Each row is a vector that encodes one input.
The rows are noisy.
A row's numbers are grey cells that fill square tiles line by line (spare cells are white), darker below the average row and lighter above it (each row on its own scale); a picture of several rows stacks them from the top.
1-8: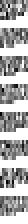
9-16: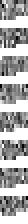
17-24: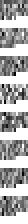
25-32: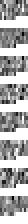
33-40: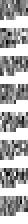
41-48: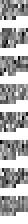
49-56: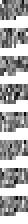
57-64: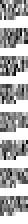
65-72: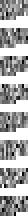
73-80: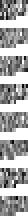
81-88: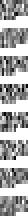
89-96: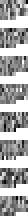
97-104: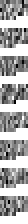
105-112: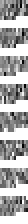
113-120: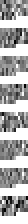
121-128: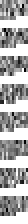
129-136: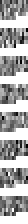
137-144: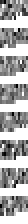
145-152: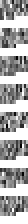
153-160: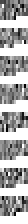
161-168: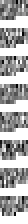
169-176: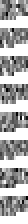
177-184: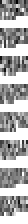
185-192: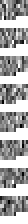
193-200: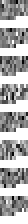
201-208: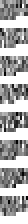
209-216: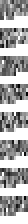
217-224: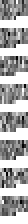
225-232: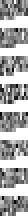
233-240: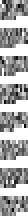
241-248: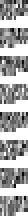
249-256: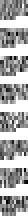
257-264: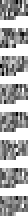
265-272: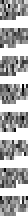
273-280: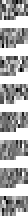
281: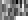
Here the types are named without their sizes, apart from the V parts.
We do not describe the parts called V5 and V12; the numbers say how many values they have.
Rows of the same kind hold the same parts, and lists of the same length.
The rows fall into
3 kinds.
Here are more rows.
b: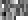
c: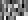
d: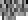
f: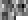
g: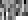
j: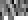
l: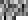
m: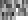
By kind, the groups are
b, c, d, f, l, m
g
j

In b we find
a value of V5 and a value of V12.
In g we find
a point on a line.
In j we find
a label.
